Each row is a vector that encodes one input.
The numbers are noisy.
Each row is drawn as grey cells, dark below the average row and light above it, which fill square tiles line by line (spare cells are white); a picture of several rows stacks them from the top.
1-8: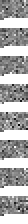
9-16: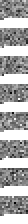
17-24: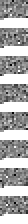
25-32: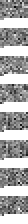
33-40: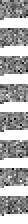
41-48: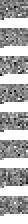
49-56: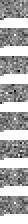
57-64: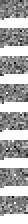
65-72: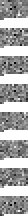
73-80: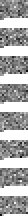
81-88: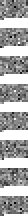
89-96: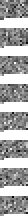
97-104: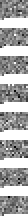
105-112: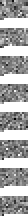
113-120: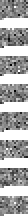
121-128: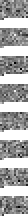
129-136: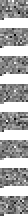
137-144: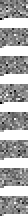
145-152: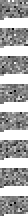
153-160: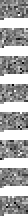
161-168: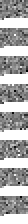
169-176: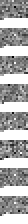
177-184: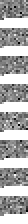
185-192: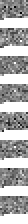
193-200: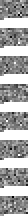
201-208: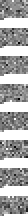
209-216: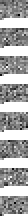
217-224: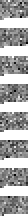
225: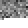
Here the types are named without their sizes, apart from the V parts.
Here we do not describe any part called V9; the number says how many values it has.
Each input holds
a point on each of two lines, together with either a point on a circle, or a value of V9.
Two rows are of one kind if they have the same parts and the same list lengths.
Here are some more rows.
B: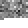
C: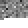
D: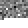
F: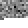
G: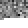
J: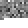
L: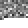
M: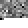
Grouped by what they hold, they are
B, C, G, L
D, F, J, M

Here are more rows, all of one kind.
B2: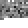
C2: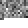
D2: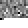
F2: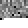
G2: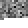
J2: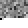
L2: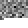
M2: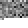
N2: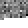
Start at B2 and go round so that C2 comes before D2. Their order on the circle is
B2, F2, C2, D2, J2, L2, G2, M2, N2.
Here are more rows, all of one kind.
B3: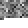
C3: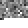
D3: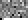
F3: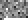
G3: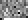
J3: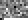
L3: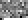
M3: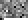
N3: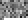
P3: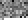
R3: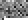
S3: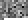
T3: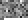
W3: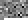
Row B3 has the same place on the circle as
M3, R3, S3 and W3.
